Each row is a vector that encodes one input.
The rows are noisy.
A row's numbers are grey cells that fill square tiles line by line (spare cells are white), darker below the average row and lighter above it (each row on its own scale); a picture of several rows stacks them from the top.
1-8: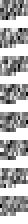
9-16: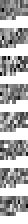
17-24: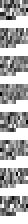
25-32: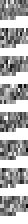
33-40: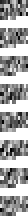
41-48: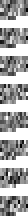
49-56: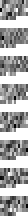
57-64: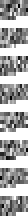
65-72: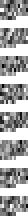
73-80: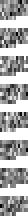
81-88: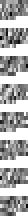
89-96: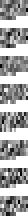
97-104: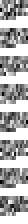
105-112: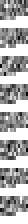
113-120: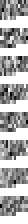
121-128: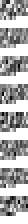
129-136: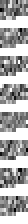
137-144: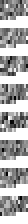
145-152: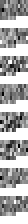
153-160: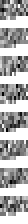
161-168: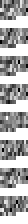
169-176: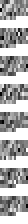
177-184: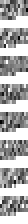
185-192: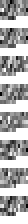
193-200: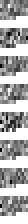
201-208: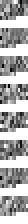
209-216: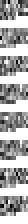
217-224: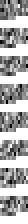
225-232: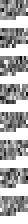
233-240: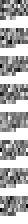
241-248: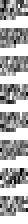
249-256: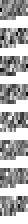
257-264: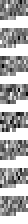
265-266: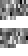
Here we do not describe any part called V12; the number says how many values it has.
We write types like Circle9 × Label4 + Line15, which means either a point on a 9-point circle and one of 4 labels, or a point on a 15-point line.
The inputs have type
Bool × Line4 × (Tree10 + V12) + Line11.
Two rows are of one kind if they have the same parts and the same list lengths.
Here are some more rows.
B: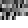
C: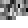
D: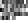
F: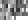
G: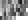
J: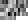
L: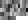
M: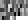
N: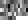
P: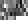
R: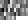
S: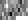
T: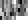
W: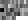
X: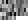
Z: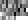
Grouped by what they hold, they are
B, D, F, J, M, R, W, X, Z
C, L, N
G, P, S, T

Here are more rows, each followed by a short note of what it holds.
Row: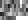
a point on an 11-point line
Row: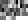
a point on a 4-point line, a true/false value and a value of V12
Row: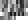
a point on a 4-point line, a true/false value and a value of V12
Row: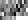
a point on a 4-point line, a node of a 10-node tree and a true/false value
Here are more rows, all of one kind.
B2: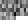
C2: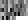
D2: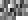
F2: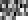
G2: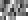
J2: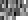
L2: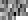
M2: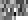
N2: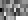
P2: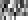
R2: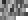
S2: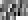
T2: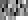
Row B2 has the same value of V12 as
F2, J2, P2 and T2.
